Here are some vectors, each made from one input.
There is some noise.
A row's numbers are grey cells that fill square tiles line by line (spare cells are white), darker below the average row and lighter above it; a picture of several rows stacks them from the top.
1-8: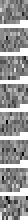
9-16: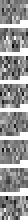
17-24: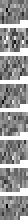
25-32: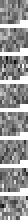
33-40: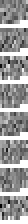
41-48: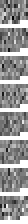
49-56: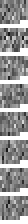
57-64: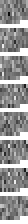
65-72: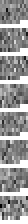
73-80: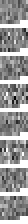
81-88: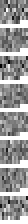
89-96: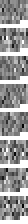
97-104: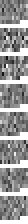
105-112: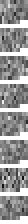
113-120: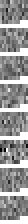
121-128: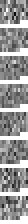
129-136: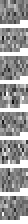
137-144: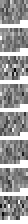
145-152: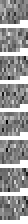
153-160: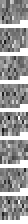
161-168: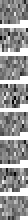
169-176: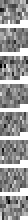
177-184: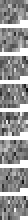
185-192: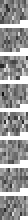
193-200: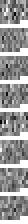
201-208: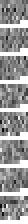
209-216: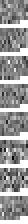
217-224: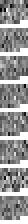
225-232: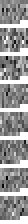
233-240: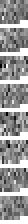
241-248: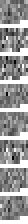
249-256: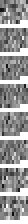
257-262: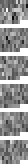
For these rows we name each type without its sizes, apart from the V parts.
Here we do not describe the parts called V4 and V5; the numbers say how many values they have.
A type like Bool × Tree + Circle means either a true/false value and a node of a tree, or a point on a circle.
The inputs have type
((Bool × Bool × Bool + V4) × Line + V5) × Circle.
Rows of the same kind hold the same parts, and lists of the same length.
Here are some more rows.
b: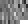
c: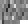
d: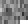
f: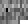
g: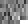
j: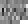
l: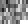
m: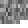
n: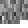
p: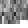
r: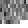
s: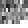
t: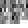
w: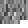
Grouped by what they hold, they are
b, c, g, m, n, r
d, f, j, p, w
l, s, t

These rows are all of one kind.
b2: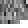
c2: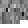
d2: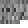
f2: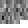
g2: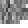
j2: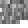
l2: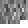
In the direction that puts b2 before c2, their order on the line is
f2, g2, b2, j2, l2, c2, d2.
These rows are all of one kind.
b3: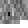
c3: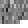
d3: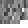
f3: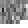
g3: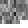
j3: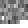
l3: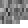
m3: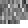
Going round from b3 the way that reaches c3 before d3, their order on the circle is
b3, l3, c3, f3, d3, m3, j3, g3.
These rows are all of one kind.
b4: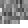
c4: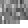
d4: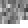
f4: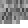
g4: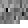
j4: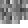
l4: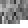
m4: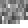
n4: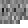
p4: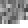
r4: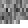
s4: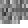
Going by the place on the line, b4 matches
d4, f4, j4 and p4.
